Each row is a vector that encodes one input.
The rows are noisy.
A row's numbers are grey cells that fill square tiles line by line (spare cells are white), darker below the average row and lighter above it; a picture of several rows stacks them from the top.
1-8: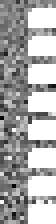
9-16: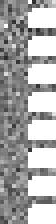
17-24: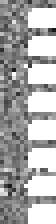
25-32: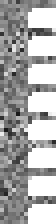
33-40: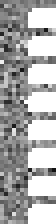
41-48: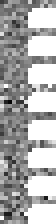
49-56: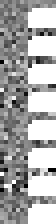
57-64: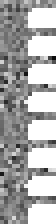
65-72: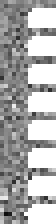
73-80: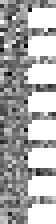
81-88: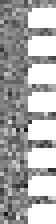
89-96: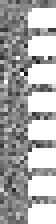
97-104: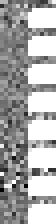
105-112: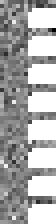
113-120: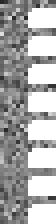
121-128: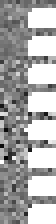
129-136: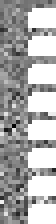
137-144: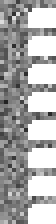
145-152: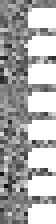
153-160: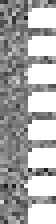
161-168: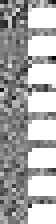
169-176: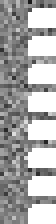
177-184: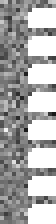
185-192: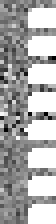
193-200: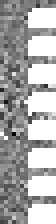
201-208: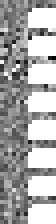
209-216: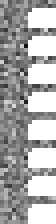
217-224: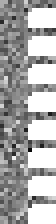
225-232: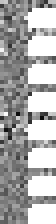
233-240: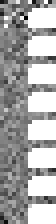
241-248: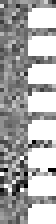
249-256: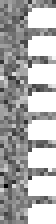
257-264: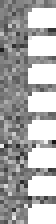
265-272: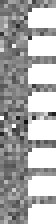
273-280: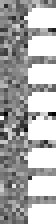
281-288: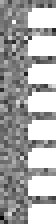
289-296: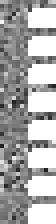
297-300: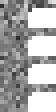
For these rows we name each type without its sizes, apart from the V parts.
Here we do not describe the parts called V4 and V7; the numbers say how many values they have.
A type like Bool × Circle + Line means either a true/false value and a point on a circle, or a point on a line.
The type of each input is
Label × (Label + (Line + V7) × V4).
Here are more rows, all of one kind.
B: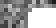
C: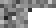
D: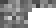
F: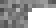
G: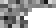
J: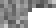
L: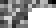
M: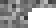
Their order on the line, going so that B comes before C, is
B, L, C, M, D, F, J, G.
